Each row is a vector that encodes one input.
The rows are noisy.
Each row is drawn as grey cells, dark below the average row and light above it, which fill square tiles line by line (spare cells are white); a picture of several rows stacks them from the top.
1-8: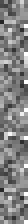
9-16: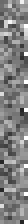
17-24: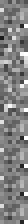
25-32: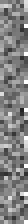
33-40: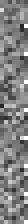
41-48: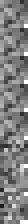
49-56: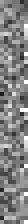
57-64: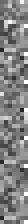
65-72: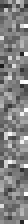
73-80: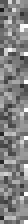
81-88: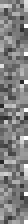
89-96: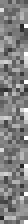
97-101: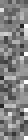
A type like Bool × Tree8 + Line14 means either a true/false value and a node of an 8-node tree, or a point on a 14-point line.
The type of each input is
Bool × Bool × Bool.
